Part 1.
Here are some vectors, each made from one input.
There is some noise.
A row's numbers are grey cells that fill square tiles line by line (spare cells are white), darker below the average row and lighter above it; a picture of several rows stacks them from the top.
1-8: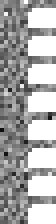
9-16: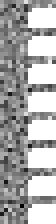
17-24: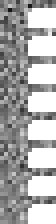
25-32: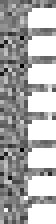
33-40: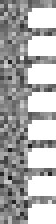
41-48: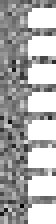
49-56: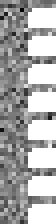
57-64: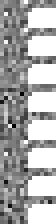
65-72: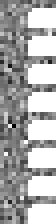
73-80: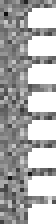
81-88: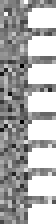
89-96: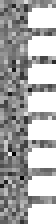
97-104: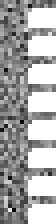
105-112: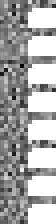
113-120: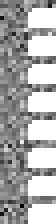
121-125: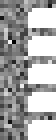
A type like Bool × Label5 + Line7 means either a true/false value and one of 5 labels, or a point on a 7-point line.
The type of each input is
Bool × Circle6 + Unit.
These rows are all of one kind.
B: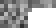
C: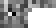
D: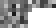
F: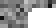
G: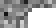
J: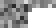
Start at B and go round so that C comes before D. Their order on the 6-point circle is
B, G, F, C, D, J.
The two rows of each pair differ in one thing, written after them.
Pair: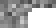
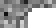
the true/false value
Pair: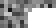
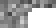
the place on the 6-point circle
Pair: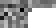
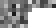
the place on the 6-point circle
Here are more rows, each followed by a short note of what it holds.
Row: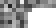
a fixed value
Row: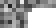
a fixed value
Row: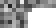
a fixed value
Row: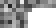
a fixed value
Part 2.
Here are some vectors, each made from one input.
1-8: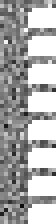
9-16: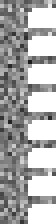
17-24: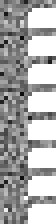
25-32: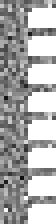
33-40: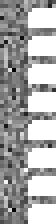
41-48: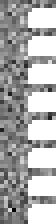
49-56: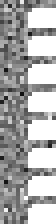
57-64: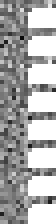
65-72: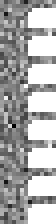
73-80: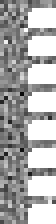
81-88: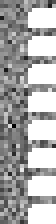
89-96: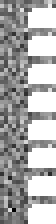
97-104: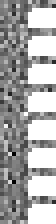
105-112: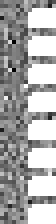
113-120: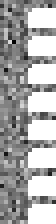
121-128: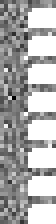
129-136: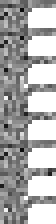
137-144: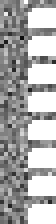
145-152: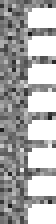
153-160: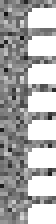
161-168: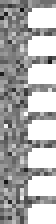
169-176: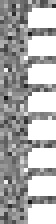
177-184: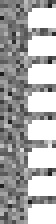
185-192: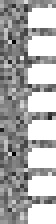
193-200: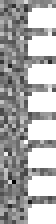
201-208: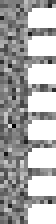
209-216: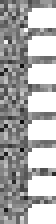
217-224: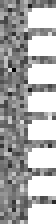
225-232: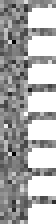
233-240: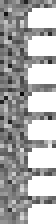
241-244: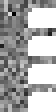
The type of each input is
Bool × Circle6 + Unit.
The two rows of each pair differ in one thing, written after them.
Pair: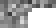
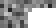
the place on the 6-point circle
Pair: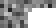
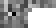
the true/false value
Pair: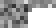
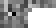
the place on the 6-point circle
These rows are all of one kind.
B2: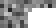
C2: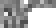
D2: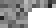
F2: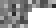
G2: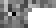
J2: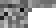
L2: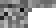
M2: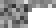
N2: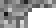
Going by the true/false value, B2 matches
C2 and D2.
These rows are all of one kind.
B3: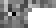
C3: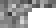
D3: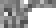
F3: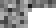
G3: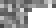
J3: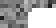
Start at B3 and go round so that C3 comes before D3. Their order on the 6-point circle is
B3, J3, C3, G3, D3, F3.
